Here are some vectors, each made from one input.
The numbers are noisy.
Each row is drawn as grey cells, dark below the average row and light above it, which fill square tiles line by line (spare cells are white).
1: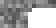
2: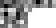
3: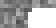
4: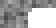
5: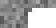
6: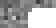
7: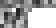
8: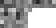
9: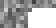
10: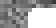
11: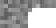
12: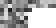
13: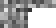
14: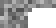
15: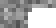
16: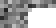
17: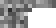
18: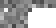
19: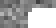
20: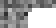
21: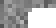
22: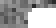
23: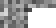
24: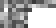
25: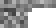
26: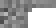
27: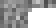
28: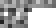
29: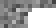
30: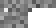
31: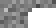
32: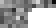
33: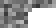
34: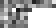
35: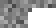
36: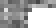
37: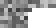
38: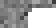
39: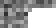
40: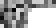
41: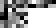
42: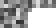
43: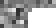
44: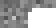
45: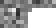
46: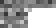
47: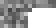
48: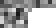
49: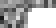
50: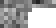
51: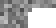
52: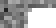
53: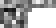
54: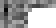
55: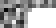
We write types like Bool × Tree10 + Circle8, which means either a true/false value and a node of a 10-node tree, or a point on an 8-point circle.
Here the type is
Bool × Bool × Bool × Label8.
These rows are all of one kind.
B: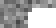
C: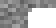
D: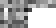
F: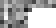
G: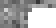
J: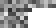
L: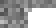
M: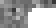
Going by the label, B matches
D and G.
